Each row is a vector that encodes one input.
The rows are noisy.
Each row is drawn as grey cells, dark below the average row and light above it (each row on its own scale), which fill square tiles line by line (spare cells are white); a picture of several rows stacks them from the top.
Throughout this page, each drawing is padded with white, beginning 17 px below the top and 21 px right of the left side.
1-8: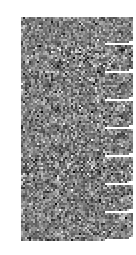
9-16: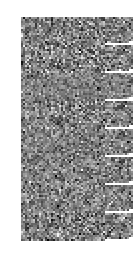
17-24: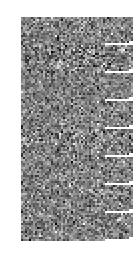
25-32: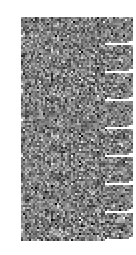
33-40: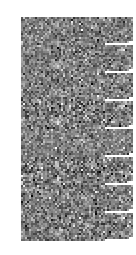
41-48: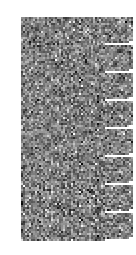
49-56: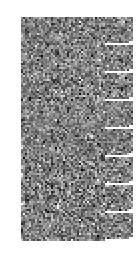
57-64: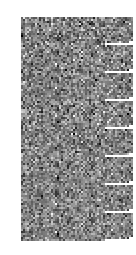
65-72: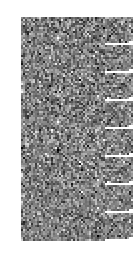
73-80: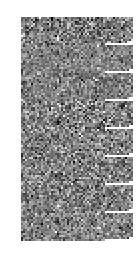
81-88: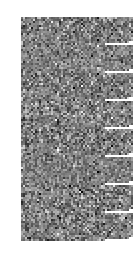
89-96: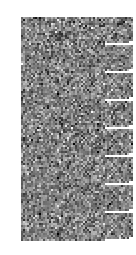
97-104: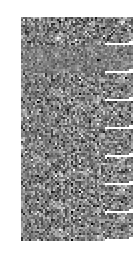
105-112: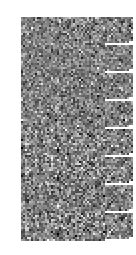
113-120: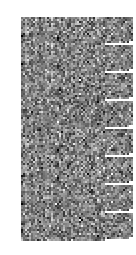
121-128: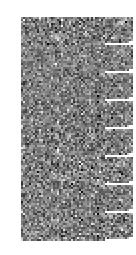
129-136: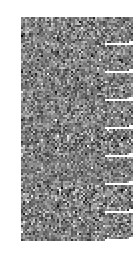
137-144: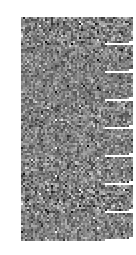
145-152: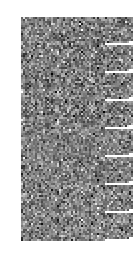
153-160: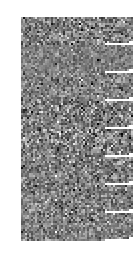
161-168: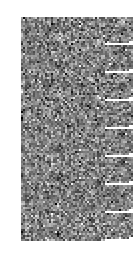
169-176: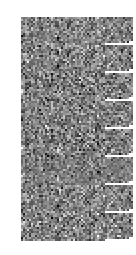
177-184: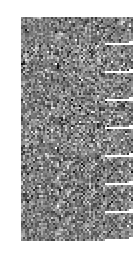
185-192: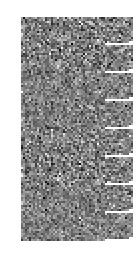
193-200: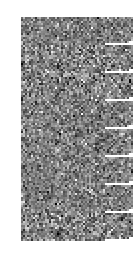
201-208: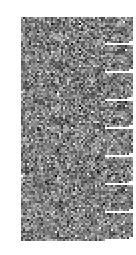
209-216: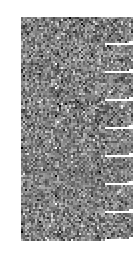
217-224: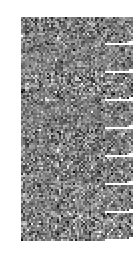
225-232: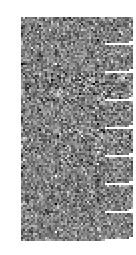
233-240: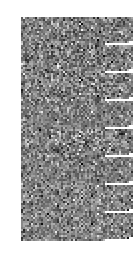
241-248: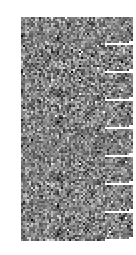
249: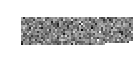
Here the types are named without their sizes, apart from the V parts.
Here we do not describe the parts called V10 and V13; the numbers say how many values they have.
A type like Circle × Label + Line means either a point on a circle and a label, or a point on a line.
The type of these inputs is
(Bool × V10 + Unit) × Line × V13.
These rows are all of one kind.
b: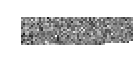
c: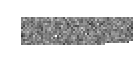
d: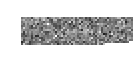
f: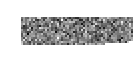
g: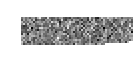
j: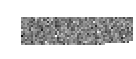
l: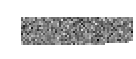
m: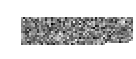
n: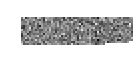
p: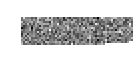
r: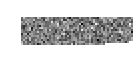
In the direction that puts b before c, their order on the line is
d, p, g, r, b, m, j, f, n, c, l.
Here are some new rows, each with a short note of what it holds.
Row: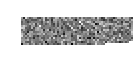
a point on a line, a true/false value, a value of V10 and a value of V13
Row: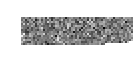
a point on a line, a true/false value, a value of V10 and a value of V13
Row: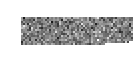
a point on a line, a true/false value, a value of V10 and a value of V13
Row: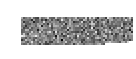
a point on a line, a true/false value, a value of V10 and a value of V13
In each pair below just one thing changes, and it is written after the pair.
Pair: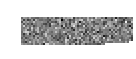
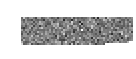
the value of V13
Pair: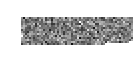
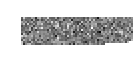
the value of V13
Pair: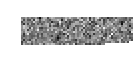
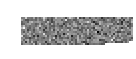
the value of V10
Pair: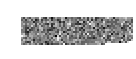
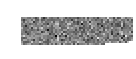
the value of V10
